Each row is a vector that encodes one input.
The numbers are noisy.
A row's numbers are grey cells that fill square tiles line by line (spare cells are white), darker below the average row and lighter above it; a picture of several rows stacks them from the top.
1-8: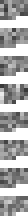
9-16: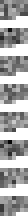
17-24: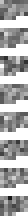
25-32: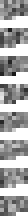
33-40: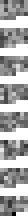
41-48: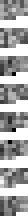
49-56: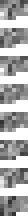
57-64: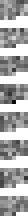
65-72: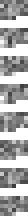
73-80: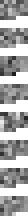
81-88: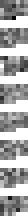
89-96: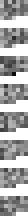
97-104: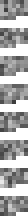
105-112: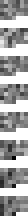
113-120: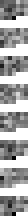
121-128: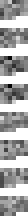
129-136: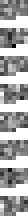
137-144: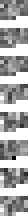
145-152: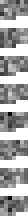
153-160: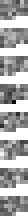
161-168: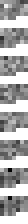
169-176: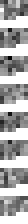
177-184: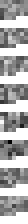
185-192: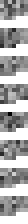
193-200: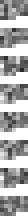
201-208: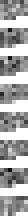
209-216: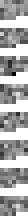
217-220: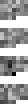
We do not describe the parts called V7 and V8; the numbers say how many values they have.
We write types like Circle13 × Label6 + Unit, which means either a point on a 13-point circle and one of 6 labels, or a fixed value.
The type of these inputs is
Bool × Line4 + (Line5 + V8) × V7.
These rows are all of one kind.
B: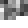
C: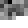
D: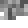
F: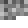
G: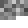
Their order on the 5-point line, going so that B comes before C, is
G, B, C, F, D.
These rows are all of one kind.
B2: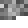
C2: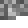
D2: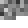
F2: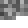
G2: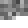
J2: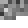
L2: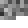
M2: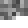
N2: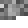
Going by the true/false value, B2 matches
C2 and N2.
